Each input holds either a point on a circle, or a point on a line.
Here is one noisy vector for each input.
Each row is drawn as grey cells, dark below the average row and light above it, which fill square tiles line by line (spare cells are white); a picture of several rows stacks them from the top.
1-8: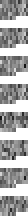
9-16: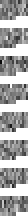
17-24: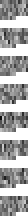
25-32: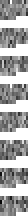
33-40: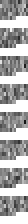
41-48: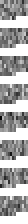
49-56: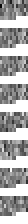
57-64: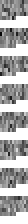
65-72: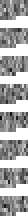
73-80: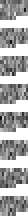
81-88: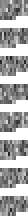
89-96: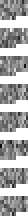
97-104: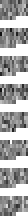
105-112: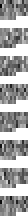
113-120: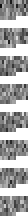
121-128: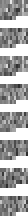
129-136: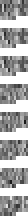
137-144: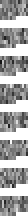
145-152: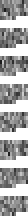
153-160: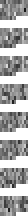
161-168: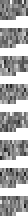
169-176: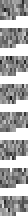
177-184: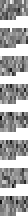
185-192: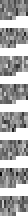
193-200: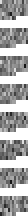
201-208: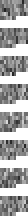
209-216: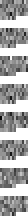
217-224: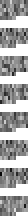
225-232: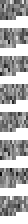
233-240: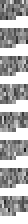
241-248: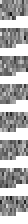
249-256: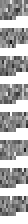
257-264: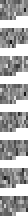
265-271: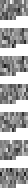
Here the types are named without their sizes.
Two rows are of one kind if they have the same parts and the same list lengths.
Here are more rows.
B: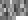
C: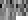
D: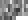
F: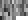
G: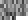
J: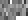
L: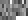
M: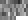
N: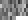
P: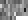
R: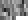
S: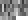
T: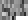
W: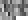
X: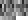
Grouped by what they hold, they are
B, D, J, L, M, N, P
C, F, G, R, S, T, W, X

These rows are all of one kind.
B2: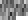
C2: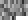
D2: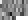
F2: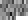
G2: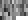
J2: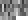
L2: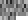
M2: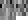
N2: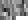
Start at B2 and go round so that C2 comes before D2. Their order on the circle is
B2, L2, M2, J2, G2, N2, C2, D2, F2.
